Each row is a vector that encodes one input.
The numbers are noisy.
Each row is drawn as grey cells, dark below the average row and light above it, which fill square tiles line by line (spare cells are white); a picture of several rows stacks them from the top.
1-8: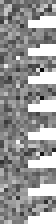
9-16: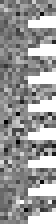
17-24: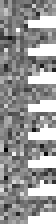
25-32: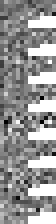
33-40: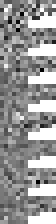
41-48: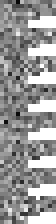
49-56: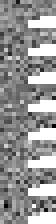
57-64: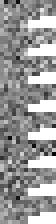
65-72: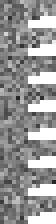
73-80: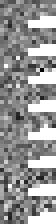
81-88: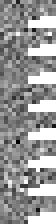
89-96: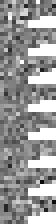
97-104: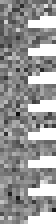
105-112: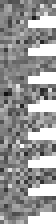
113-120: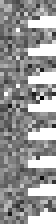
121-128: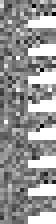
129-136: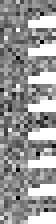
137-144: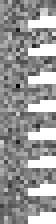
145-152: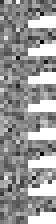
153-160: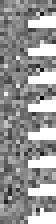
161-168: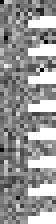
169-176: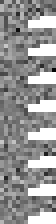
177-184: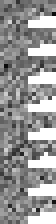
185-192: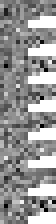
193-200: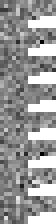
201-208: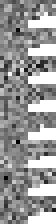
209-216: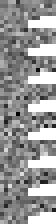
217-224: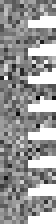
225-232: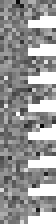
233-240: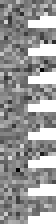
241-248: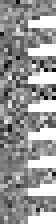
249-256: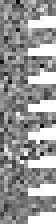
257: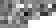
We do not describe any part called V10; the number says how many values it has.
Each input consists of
a list of up to three items, each a true/false value and a value of V10.
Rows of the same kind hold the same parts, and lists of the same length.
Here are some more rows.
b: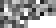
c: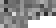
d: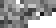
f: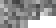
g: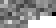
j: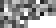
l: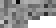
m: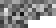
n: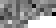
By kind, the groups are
b, j
c, g, m, n
d
f, l

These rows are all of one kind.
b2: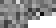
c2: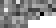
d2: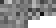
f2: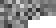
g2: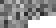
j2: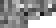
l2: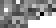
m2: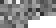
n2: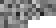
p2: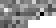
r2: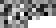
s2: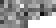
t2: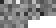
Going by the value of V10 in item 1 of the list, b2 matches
g2 and r2.
